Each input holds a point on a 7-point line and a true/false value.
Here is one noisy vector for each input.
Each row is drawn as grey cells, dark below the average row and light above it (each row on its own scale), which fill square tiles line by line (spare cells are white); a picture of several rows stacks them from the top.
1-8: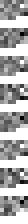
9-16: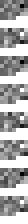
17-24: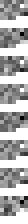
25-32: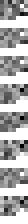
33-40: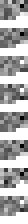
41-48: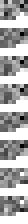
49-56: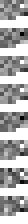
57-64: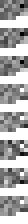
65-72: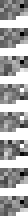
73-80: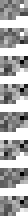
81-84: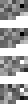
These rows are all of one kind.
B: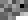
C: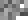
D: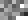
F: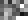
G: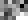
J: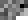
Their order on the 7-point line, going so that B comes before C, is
J, F, B, C, G, D.
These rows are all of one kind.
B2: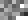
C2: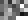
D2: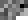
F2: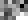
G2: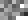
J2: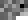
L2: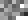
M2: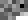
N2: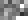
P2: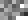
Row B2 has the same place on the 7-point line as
G2, L2 and P2.
